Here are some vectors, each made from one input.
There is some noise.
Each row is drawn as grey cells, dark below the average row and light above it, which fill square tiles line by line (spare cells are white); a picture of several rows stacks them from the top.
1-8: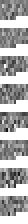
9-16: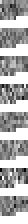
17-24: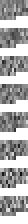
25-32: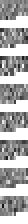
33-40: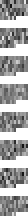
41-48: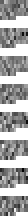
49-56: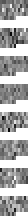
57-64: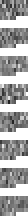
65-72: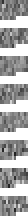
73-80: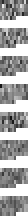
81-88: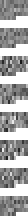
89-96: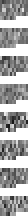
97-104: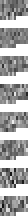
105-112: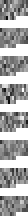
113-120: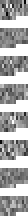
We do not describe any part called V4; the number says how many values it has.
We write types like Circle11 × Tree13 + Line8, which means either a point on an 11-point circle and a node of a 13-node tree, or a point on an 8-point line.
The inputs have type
Bool × V4 + List3(Circle5).
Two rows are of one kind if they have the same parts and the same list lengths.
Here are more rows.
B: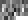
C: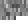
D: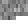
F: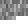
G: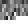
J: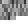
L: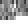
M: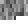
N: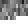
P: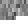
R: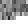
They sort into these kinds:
B, G, N
C
D, F, J, M
L, P
R

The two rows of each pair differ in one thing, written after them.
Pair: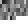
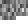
the value of V4
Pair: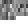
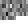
the value of V4
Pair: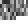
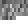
the value of V4
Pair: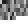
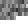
the true/false value
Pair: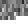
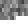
the value of V4
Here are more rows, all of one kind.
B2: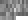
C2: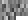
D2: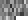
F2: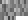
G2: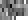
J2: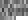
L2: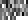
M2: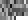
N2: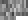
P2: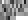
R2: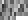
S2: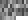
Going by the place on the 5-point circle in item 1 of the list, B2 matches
D2 and N2.
